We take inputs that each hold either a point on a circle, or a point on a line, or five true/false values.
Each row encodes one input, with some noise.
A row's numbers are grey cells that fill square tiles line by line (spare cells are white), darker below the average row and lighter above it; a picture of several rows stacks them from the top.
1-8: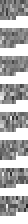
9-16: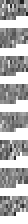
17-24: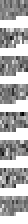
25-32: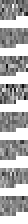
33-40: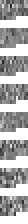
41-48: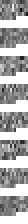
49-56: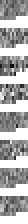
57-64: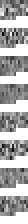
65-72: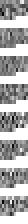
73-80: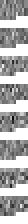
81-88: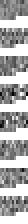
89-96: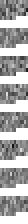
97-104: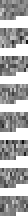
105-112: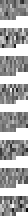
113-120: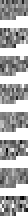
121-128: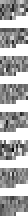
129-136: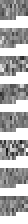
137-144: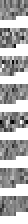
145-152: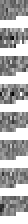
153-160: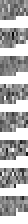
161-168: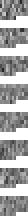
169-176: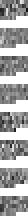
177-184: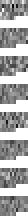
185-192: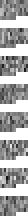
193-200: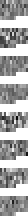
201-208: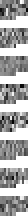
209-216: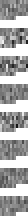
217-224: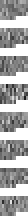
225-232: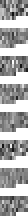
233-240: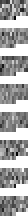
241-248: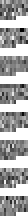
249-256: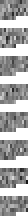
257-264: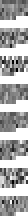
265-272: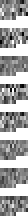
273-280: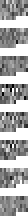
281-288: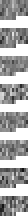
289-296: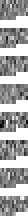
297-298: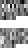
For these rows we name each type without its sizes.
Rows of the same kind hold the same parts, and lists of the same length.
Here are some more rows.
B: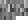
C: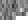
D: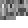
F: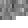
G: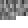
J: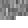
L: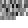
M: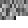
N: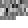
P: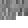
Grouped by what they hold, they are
B, D
C, F, G, J, L, N, P
M

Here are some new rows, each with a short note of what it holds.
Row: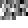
five true/false values
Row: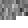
five true/false values
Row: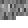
a point on a line
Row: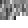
a point on a circle
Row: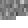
five true/false values
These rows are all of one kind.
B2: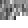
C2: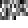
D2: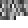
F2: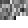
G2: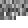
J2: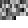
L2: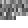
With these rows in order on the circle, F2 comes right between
B2 and J2.
